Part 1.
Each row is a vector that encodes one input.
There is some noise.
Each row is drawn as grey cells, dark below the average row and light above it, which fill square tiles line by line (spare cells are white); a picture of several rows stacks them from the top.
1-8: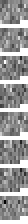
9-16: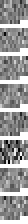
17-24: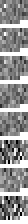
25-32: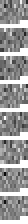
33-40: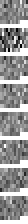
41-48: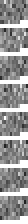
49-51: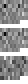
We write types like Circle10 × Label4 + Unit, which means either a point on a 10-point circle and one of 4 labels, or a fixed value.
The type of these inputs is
Bool × Bool × Bool + Unit.
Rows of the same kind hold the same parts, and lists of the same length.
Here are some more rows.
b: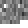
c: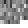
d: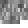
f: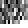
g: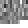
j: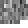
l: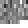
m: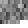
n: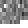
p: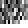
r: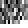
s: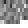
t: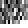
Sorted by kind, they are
b, c, d, g, j, l, m, n, s
f, p, r, t

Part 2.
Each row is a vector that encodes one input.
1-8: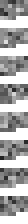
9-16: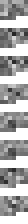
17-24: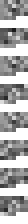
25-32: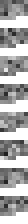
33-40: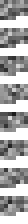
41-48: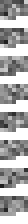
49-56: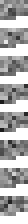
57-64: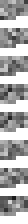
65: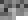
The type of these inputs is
Bool × Bool × Bool × Bool.
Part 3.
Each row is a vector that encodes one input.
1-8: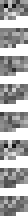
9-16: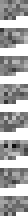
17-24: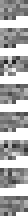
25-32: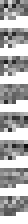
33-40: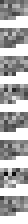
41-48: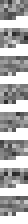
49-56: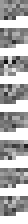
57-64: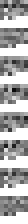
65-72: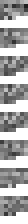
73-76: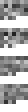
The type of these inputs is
Bool × Bool × Bool.
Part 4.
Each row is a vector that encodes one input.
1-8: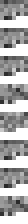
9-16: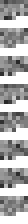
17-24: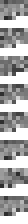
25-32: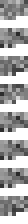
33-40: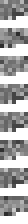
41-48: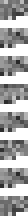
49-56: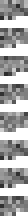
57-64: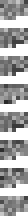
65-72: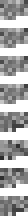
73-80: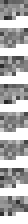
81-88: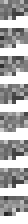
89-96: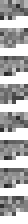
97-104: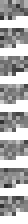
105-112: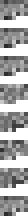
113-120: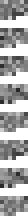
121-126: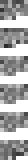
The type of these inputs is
Label5.
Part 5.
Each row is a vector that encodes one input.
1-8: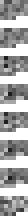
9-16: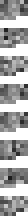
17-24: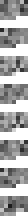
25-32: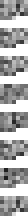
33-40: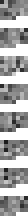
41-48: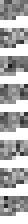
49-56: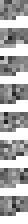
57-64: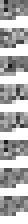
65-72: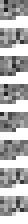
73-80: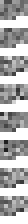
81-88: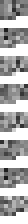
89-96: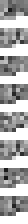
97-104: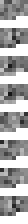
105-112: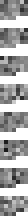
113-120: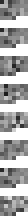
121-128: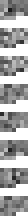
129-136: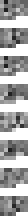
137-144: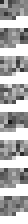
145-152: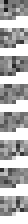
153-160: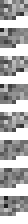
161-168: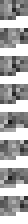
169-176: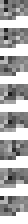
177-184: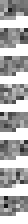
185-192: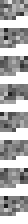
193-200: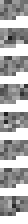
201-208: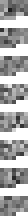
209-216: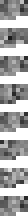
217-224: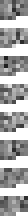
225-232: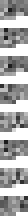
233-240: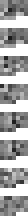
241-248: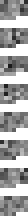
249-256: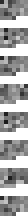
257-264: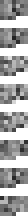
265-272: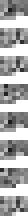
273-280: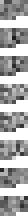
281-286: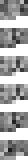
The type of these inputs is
Label8.
